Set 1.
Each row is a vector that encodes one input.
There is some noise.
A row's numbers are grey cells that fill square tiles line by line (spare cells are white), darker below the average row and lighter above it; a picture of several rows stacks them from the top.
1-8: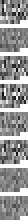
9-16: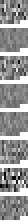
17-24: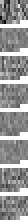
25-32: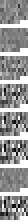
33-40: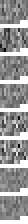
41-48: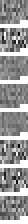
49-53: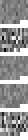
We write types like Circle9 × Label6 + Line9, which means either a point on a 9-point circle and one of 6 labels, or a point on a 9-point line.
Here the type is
Bool × Bool × Bool + Unit.
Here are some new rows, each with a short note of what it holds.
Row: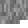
three true/false values
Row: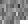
three true/false values
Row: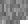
three true/false values
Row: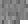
three true/false values
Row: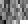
a fixed value
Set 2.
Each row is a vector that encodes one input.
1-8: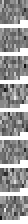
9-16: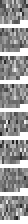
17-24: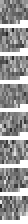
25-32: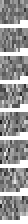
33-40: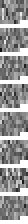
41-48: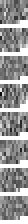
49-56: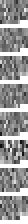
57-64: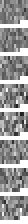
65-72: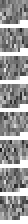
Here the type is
Label7.
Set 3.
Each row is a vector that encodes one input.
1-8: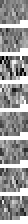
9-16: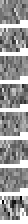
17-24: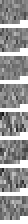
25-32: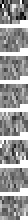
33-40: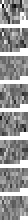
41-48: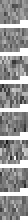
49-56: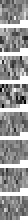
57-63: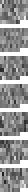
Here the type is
Line6 × Line10.
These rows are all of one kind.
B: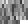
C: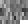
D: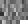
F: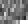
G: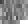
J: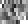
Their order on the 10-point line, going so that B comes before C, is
B, C, F, G, D, J.
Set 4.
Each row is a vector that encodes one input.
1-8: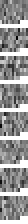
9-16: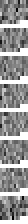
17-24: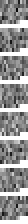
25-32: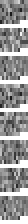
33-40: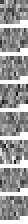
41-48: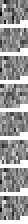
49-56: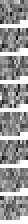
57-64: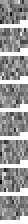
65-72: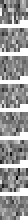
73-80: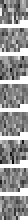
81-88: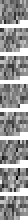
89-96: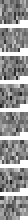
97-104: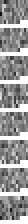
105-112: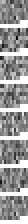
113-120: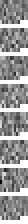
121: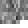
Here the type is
Tree10.
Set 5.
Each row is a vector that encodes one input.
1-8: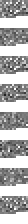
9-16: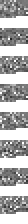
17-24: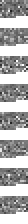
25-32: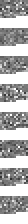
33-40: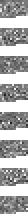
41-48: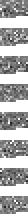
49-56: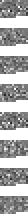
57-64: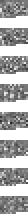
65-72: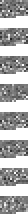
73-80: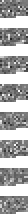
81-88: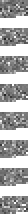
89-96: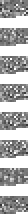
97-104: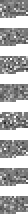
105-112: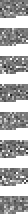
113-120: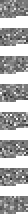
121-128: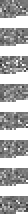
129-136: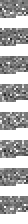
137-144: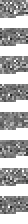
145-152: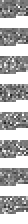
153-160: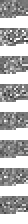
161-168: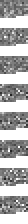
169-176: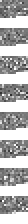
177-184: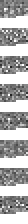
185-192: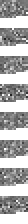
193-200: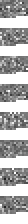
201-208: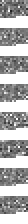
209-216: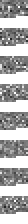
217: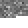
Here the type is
Line15.
